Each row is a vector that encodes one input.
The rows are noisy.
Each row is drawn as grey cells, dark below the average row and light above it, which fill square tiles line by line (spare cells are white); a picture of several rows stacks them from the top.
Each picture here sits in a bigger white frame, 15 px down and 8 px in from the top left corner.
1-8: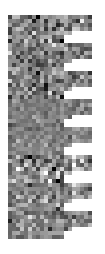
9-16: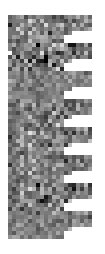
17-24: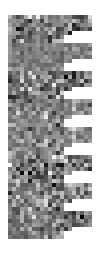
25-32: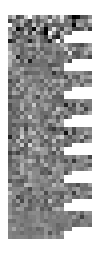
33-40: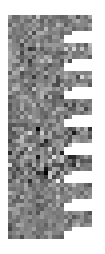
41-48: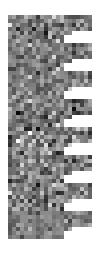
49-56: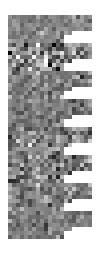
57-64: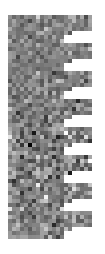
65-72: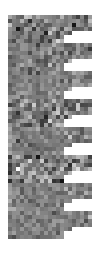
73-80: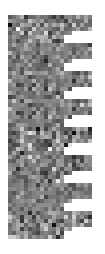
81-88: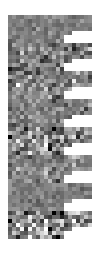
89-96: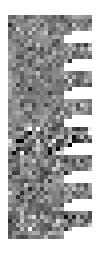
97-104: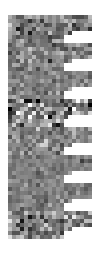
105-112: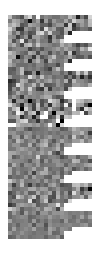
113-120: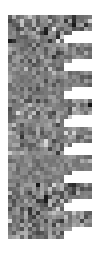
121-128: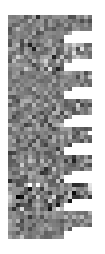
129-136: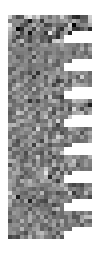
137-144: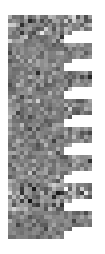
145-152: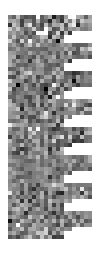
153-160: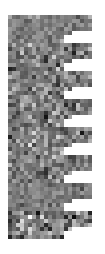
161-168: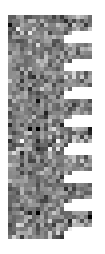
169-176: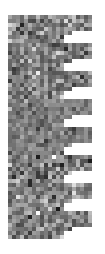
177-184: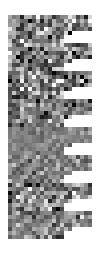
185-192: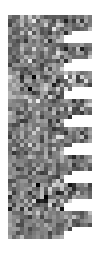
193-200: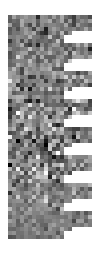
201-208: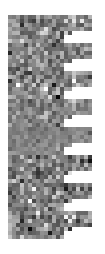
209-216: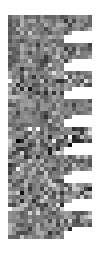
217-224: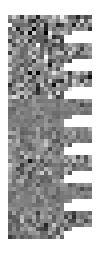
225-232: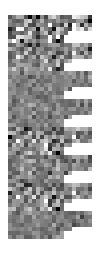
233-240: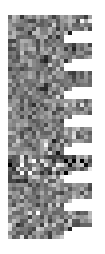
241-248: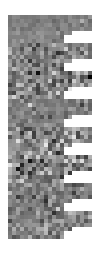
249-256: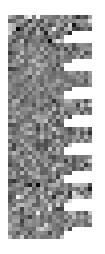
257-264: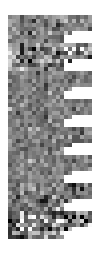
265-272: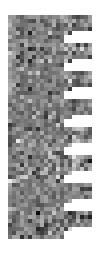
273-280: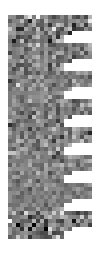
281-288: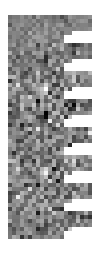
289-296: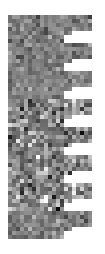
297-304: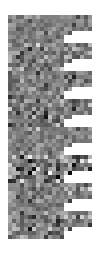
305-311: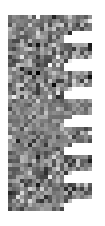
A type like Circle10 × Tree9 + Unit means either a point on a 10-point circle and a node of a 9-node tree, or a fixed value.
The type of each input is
(Circle15 + Unit) × Line5.
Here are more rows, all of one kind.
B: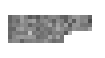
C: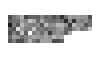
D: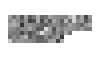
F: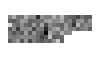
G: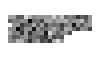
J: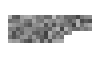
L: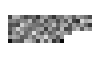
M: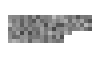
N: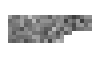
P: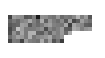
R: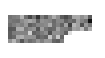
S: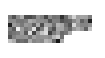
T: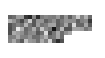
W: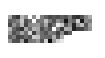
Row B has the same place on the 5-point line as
C, G and P.
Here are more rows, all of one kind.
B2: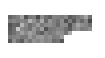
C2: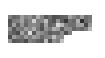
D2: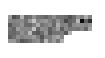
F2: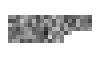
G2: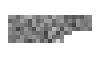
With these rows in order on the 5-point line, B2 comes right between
D2 and G2.
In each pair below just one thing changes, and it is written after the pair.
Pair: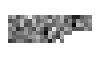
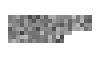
the place on the 5-point line
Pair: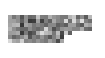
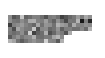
the place on the 5-point line
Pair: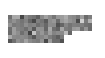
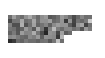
the place on the 5-point line
